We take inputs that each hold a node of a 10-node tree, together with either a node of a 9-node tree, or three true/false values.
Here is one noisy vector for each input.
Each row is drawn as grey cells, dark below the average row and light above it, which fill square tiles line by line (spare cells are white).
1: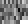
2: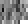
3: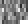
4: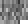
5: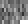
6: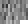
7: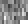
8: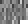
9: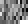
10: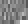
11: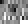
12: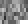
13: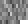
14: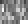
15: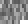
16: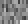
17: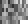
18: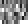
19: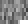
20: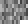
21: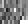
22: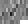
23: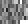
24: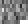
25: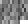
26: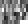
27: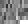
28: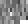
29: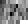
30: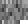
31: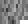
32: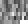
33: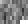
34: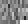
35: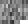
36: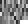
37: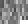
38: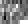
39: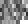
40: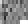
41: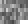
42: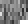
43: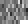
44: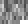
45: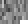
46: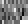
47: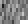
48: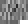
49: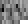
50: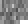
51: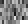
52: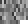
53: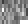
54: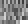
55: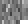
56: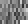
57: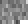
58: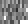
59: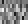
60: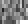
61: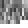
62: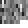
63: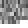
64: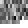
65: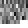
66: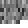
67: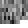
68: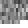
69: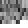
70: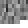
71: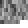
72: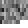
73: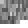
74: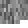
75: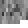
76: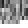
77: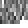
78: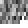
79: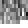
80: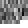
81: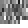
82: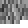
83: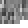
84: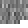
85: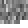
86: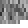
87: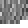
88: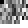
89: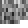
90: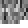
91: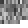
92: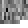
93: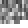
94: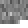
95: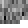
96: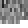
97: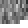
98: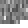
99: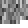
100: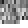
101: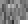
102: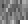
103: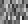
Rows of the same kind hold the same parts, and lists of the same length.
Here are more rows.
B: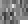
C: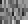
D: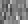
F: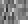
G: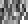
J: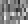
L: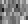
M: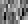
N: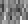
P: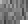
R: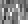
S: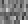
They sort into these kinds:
B, D, G, M, N, S
C, F, J, L, P, R

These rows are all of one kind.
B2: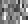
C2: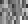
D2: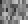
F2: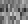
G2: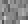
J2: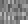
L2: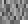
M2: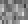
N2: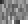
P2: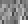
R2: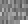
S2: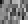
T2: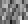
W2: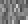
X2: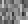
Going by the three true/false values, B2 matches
D2, F2, T2 and X2.
